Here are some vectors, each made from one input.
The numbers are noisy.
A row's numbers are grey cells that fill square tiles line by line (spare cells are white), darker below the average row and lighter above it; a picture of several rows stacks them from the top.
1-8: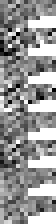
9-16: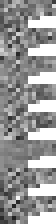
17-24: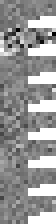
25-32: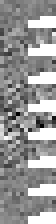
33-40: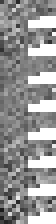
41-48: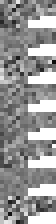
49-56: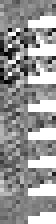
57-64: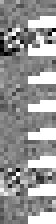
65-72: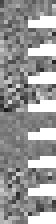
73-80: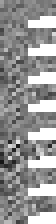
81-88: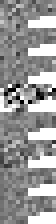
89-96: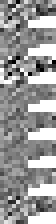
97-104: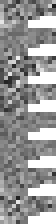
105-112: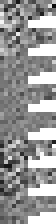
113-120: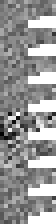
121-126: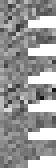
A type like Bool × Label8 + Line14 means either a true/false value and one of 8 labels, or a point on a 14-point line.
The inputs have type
Line4 × (Line4 + Line9).
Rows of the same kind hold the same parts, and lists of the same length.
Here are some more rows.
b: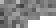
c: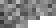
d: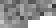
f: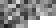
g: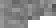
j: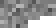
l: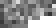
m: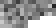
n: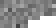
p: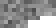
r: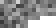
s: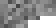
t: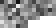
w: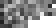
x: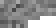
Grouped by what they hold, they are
b, c, d, f, g, m, p, r, s, x
j, l, n, t, w

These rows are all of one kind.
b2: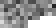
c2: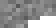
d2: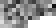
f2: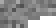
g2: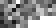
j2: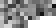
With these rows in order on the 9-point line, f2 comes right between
b2 and g2.
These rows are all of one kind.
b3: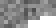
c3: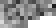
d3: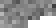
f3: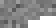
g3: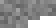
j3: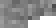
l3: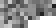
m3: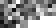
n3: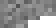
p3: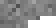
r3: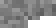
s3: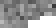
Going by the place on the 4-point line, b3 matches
c3 and s3.
